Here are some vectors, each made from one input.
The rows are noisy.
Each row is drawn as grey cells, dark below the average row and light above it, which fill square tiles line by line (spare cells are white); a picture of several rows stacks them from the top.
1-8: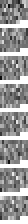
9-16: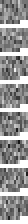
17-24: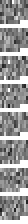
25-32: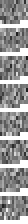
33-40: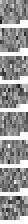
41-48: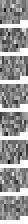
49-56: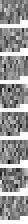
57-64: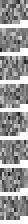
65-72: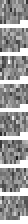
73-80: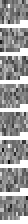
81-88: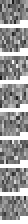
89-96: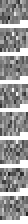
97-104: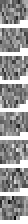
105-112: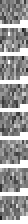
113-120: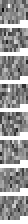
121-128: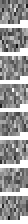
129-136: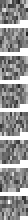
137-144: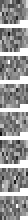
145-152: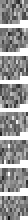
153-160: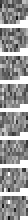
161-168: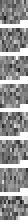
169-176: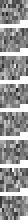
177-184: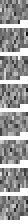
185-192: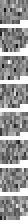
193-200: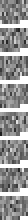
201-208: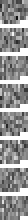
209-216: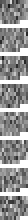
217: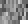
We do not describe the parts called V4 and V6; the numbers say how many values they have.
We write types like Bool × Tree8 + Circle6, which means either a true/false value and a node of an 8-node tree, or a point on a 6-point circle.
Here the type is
Bool × Tree9 + Tree8 + V4 × V6.
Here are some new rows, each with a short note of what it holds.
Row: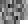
a node of a 9-node tree and a true/false value
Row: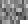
a node of an 8-node tree
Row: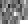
a node of a 9-node tree and a true/false value
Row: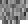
a node of a 9-node tree and a true/false value
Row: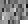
a value of V4 and a value of V6
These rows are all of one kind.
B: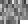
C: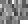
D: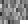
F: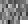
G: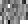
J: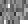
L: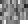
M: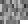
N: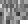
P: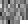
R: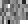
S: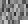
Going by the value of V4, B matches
C, L, M and N.
